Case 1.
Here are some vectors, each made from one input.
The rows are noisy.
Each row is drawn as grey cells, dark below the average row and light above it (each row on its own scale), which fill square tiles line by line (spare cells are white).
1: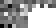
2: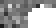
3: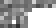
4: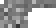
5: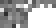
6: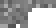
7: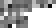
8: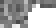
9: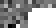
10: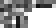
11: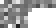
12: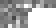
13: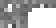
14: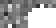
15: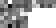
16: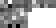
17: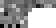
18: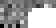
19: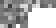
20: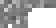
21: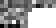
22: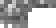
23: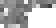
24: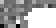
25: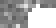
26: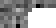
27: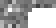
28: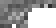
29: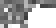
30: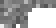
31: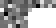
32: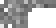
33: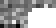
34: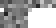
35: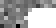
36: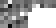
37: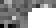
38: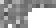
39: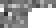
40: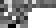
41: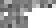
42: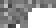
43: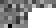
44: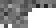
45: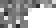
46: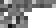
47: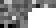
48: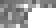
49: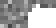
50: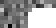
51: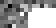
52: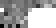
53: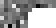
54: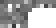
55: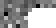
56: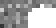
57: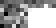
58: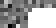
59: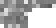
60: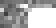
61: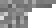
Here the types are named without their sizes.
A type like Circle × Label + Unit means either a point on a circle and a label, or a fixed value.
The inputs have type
Tree.
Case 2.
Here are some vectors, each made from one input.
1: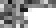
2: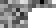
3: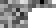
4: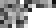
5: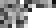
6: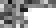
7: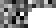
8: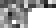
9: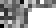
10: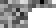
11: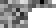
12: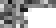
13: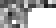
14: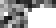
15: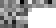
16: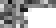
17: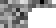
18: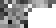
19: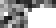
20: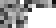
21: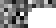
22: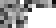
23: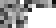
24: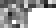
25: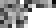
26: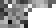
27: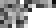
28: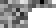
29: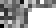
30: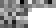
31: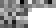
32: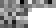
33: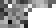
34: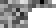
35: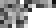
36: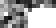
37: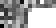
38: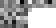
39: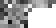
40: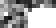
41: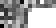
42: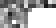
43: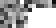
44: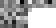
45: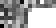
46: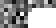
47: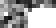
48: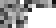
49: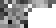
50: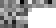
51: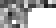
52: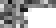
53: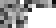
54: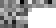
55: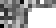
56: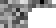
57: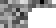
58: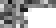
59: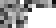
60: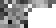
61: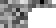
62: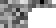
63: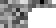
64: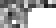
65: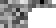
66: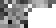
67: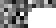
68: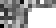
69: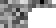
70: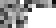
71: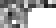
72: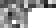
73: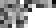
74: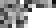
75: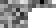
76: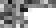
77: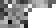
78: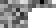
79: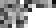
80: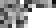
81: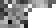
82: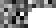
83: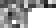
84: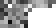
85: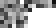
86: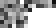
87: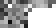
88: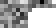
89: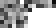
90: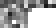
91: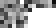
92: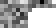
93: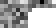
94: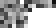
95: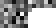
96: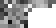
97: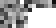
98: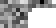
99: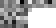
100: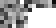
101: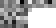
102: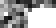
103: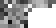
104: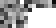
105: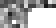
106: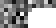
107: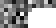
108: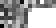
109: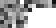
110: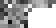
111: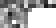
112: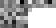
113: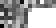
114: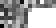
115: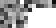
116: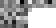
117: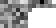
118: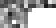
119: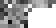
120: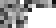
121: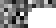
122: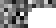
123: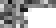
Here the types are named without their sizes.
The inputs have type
Label.
